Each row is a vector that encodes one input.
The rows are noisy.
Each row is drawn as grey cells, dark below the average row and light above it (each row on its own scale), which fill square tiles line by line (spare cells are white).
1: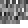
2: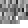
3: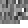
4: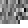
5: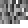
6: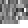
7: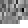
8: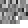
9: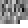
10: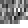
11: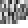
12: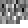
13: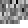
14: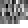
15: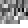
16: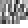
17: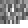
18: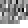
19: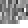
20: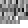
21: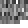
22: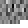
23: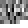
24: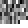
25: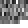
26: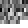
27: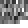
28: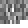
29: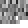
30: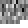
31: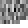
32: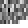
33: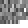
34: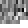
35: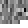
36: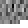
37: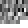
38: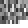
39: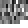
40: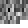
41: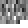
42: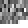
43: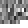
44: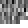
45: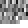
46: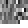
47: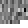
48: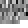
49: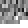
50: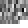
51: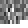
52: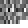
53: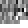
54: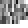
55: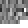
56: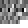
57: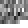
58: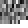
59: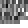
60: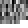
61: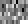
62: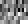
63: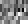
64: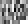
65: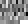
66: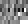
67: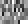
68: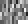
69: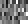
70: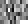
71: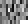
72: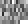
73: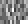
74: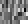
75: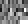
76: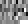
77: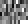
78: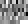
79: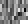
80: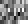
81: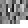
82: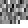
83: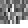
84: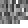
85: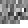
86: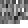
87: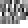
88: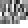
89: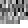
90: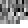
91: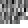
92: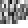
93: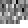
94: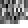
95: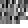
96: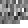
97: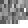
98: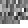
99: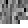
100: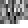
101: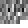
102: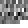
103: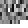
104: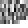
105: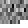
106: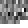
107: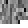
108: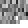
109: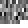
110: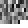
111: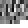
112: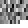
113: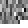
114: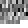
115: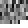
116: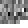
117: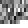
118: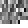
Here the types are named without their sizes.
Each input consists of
a node of a tree and a true/false value.
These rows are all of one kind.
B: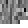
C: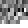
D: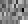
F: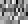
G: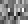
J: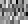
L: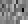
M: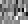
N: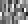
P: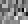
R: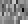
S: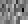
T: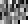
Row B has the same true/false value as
G and T.
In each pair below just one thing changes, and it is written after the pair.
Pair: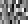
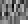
the node of the tree
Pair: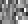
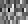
the node of the tree
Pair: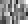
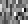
the true/false value
